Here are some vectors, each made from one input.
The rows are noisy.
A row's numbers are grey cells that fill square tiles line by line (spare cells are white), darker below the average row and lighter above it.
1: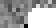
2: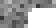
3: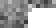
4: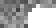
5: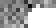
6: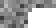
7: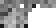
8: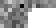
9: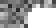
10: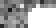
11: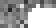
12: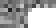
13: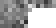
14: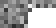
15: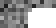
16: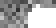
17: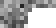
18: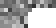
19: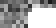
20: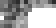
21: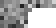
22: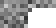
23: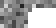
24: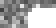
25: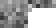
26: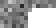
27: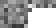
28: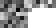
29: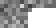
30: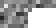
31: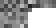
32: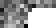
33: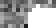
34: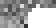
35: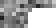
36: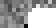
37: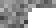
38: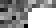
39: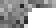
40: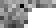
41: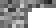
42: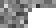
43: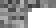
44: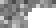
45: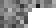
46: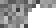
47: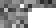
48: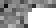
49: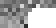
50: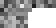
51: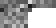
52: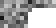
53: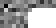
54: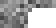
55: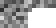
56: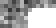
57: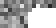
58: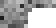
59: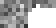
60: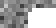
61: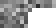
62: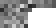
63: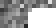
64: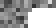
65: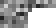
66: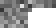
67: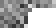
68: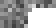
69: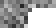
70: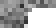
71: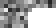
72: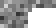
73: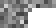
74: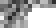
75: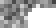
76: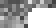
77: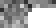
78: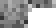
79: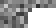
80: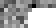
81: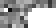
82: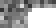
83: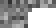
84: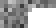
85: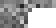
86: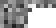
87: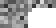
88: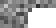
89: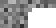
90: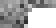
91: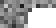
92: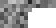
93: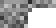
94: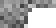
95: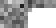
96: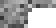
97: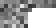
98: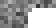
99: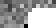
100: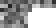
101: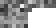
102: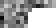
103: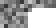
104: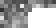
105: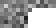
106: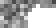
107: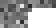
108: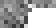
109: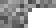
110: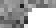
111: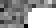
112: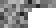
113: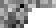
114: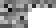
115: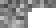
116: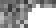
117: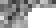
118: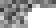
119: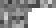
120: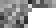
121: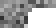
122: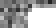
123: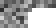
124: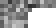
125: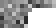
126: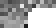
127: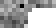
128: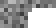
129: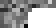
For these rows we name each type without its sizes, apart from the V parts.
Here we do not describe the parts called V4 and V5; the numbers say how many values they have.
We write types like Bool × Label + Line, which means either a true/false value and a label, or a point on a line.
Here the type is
Label + (Line + V5) × V4.
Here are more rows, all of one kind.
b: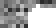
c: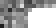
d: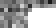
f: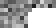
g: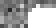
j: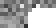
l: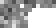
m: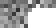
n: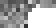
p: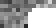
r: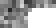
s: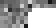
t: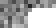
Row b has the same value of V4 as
d and s.
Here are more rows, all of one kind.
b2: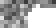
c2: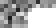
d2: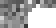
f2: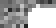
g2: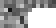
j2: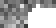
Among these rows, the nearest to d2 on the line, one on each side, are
f2 and g2.
